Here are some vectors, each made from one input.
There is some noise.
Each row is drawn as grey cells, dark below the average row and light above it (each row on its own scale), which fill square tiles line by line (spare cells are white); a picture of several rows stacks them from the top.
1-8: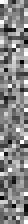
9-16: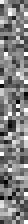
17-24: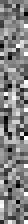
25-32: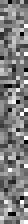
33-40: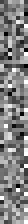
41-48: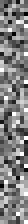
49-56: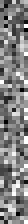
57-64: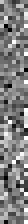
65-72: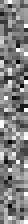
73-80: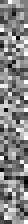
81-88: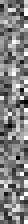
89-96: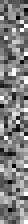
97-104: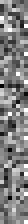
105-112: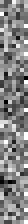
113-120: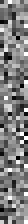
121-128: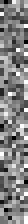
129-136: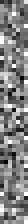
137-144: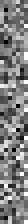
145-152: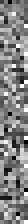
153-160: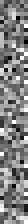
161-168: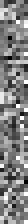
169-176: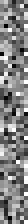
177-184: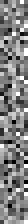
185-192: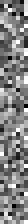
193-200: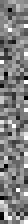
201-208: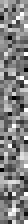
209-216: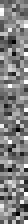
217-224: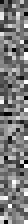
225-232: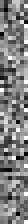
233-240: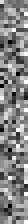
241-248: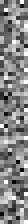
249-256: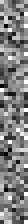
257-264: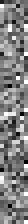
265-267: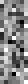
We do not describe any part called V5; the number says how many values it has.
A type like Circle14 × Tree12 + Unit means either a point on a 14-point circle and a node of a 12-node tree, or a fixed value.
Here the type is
Label11 × V5 + Line17.
